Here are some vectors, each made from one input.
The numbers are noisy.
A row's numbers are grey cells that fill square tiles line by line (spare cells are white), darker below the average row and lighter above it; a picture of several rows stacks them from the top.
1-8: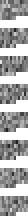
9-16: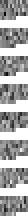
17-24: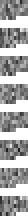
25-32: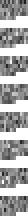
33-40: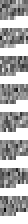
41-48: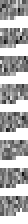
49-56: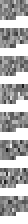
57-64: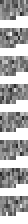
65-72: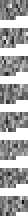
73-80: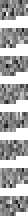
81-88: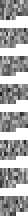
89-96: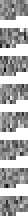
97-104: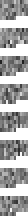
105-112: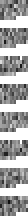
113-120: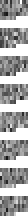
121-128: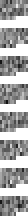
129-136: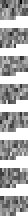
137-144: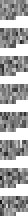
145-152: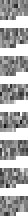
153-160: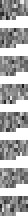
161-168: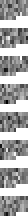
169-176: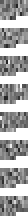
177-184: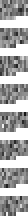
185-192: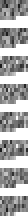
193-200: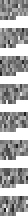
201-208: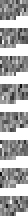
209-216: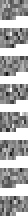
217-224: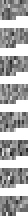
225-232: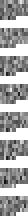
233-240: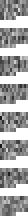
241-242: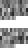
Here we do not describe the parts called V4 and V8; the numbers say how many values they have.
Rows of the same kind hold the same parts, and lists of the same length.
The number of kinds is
3.
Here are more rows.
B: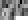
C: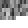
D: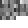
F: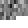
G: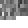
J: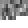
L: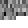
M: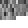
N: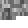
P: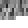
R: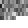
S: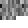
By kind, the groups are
B, C, G, L, M, P
D, F, R, S
J, N

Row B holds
a point on each of two 5-point lines.
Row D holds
one of 6 labels and a value of V4.
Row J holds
a value of V8.
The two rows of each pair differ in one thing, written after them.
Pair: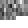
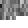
the label
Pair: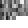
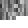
the value of V4
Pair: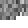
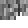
the value of V4
